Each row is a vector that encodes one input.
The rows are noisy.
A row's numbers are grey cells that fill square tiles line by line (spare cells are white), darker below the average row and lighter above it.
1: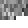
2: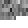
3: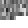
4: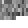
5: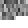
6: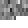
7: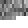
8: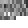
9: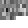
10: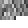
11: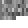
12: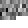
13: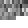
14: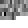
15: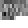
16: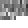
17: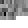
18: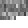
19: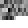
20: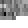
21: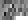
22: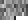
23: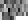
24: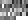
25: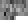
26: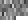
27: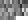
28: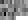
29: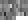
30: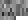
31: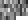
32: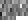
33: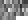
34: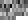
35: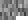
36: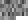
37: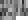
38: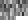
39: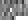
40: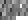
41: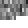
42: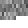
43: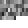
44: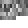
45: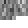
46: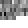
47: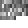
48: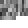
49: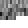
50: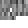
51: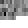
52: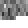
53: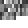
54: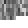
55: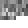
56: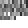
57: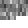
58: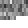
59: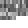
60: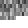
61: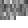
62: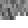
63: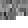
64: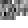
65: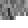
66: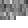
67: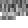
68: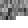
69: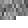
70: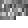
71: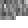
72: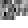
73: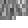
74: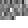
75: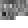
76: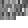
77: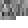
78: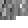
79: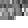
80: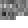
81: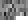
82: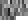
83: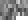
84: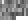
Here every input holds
a point on a 5-point line, together with either one of 6 labels, or a point on a 4-point line.
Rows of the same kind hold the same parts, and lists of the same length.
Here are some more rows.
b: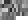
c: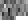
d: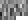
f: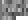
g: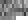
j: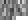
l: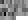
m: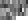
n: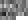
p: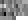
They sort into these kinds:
b, c, d, f, g, j, l, n, p
m

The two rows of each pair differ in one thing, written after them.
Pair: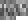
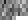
the place on the 5-point line
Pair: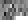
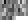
the label
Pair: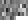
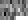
the label
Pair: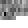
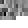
the place on the 5-point line
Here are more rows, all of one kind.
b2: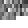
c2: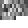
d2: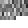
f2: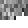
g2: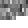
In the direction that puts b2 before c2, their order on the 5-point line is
f2, g2, d2, b2, c2.
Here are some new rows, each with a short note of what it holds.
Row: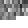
a point on a 4-point line and a point on a 5-point line
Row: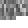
one of 6 labels and a point on a 5-point line
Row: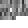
one of 6 labels and a point on a 5-point line
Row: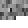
one of 6 labels and a point on a 5-point line
